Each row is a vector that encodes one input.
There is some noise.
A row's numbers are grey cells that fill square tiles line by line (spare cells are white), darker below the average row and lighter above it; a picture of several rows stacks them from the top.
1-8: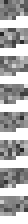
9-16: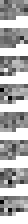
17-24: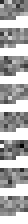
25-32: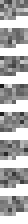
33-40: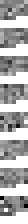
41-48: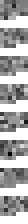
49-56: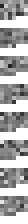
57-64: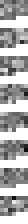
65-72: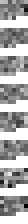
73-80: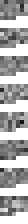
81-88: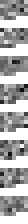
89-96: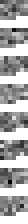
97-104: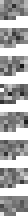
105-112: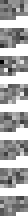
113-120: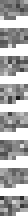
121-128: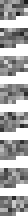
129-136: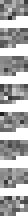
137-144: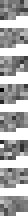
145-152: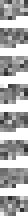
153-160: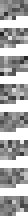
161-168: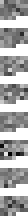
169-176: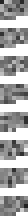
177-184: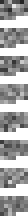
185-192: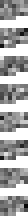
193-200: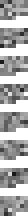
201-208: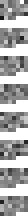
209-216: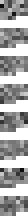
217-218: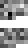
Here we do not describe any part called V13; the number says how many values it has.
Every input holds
a point on a 7-point line, together with either three true/false values, or a value of V13.
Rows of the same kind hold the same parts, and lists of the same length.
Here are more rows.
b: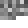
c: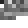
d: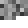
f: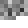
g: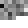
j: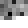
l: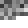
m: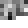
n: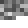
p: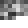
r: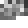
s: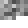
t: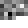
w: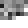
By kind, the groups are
b, d, l, n, r, s
c, f, g, j, m, p, t, w

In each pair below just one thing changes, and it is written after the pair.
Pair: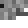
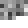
the place on the 7-point line
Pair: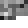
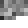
one of the three true/false values
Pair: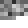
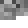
one of the three true/false values
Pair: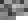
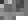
one of the three true/false values
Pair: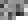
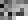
one of the three true/false values
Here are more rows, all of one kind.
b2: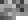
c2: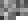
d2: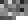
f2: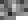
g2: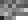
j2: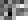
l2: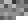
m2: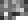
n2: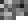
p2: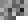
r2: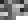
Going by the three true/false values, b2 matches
c2, d2, g2 and l2.
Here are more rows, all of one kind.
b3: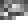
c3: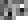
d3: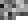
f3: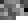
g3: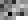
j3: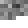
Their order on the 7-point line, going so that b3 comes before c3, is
b3, d3, g3, j3, f3, c3.
